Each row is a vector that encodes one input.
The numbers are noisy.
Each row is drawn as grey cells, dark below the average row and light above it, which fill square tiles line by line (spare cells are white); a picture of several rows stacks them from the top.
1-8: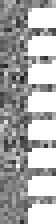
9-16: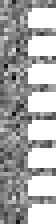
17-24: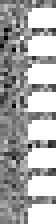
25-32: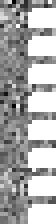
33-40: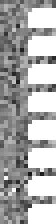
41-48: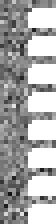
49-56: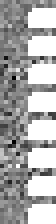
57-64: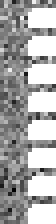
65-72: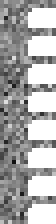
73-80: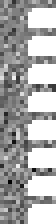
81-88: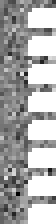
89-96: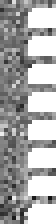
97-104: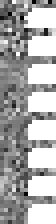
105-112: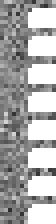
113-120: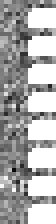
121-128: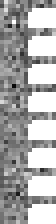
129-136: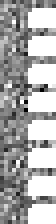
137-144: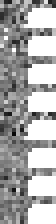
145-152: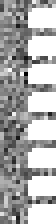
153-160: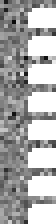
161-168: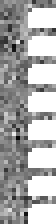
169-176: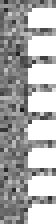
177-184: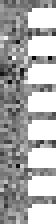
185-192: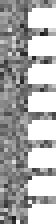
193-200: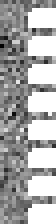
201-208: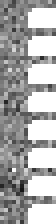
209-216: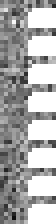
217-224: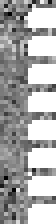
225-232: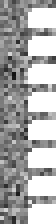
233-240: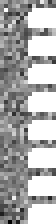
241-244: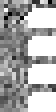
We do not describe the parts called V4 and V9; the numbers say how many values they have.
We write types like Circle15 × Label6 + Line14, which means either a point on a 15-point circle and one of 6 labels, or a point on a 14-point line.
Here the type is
(Line7 + V9) × V4 + List2(Bool × Line6).
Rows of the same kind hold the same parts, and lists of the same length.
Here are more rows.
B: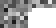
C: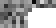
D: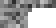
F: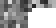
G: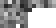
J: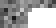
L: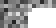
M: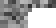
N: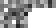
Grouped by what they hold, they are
B, D, J, M
C
F, G
L
N

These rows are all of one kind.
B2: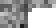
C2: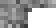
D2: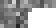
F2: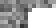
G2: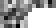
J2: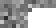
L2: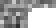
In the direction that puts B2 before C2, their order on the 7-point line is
J2, B2, L2, F2, C2, G2, D2.
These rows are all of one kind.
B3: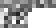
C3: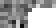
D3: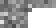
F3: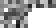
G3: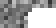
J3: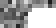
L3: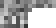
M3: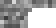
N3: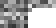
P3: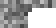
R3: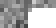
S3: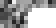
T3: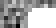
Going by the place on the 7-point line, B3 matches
D3, J3 and R3.
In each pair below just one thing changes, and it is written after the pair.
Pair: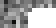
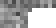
the place on the 6-point line in item 1 of the list
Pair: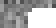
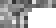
the place on the 6-point line in item 1 of the list
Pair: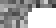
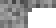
the place on the 6-point line in item 2 of the list
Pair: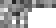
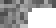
the place on the 6-point line in item 2 of the list
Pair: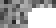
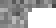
the true/false value in item 2 of the list
